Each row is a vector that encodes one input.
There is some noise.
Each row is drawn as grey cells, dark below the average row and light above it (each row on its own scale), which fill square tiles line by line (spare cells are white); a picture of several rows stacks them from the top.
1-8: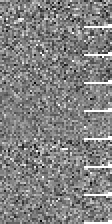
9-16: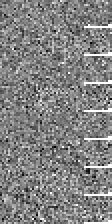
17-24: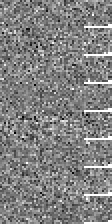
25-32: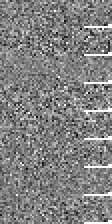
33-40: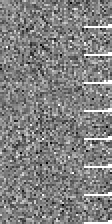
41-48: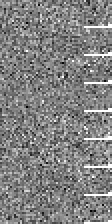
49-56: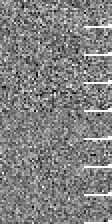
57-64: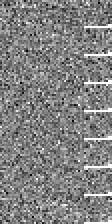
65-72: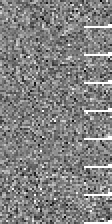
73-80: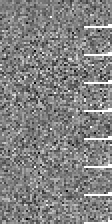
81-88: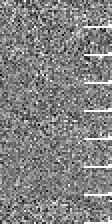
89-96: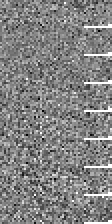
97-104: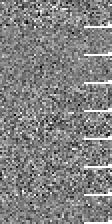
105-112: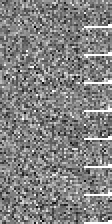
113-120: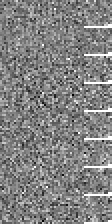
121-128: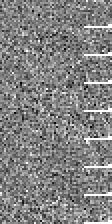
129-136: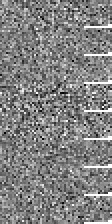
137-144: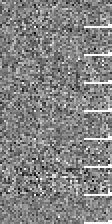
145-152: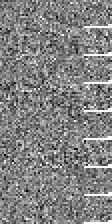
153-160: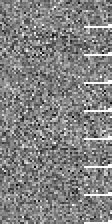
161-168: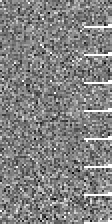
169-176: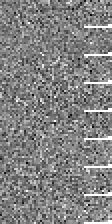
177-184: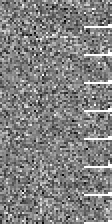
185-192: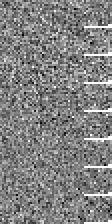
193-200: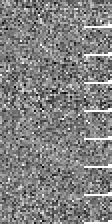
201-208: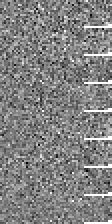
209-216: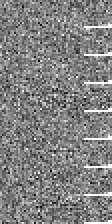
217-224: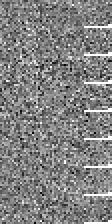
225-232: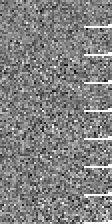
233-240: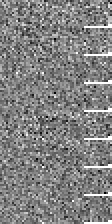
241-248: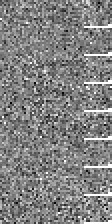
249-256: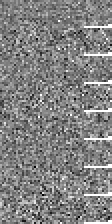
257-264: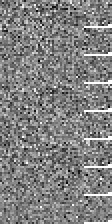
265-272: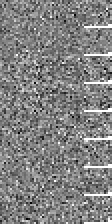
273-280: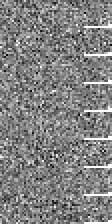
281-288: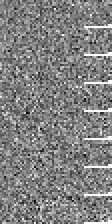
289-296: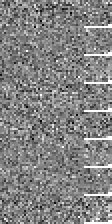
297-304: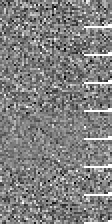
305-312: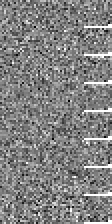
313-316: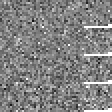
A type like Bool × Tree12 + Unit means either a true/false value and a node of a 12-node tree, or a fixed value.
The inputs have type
(Circle16 + Tree14) × Tree14 × Tree14.
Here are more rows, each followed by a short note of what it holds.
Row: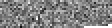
a point on a 16-point circle and a node of each of two 14-node trees
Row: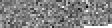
a node of each of three 14-node trees
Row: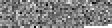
a node of each of three 14-node trees
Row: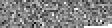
a node of each of three 14-node trees
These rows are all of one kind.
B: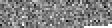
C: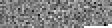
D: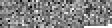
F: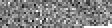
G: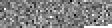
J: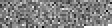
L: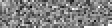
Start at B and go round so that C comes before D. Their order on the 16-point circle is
B, J, G, C, L, D, F.
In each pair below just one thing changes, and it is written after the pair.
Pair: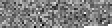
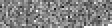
the node of one of the two trees
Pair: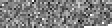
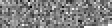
the node of one of the two trees
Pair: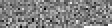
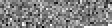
the place on the 16-point circle
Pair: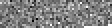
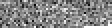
the node of one of the two trees
